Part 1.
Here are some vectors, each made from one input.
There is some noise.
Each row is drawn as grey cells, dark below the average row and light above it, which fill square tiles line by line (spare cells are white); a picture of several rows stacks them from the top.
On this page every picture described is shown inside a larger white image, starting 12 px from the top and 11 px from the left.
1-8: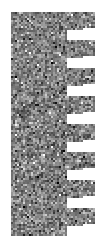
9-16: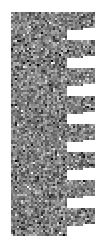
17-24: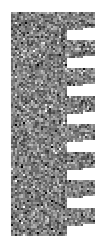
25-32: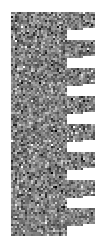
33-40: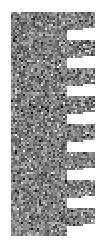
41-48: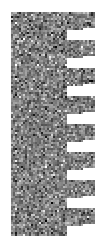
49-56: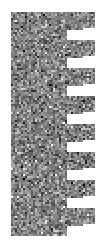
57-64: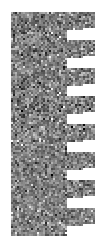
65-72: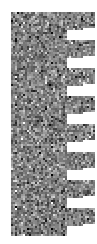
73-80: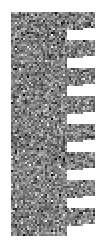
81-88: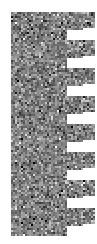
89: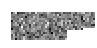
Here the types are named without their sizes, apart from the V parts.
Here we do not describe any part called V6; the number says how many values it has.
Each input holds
a node of a tree and a value of V6, together with either a fixed value, or three true/false values.
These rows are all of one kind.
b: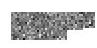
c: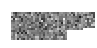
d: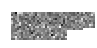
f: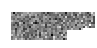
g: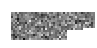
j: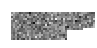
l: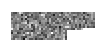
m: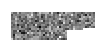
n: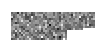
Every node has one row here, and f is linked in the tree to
g.
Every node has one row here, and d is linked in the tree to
b, g and j.
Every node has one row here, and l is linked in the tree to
n.
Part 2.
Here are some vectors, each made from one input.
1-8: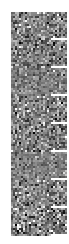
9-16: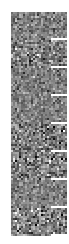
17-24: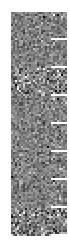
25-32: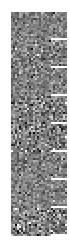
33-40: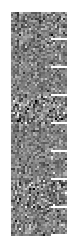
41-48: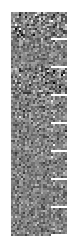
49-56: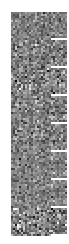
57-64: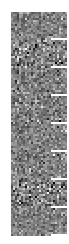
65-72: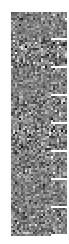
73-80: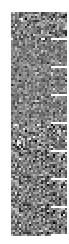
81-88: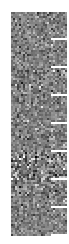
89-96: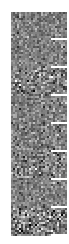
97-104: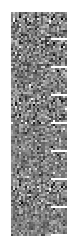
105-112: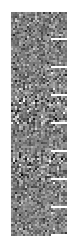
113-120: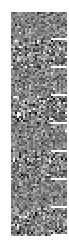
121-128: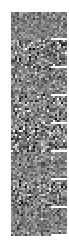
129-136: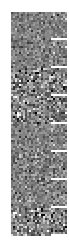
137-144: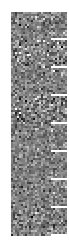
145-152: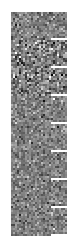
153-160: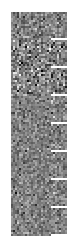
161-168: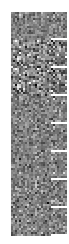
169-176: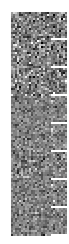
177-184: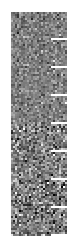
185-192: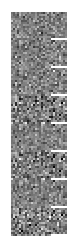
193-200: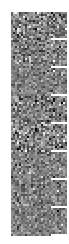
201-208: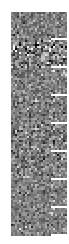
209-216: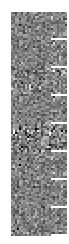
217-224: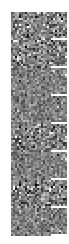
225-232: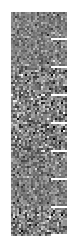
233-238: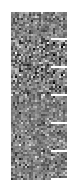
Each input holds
either a point on an 11-point circle and one of 6 labels, or one of 10 labels.
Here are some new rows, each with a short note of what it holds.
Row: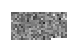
a point on an 11-point circle and one of 6 labels
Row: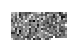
one of 10 labels
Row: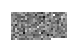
a point on an 11-point circle and one of 6 labels
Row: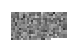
a point on an 11-point circle and one of 6 labels
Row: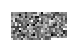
one of 10 labels
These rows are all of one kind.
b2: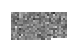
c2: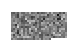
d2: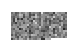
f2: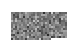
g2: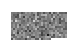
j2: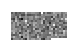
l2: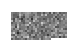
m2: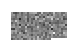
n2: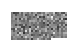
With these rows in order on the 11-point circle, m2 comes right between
b2 and n2.
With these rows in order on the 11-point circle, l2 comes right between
d2 and j2.
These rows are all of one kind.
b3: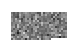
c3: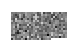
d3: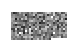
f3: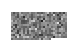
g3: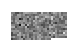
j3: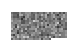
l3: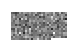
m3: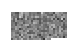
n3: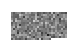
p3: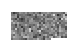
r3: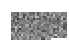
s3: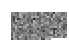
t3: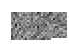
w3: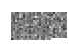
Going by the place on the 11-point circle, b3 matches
c3, m3 and t3.
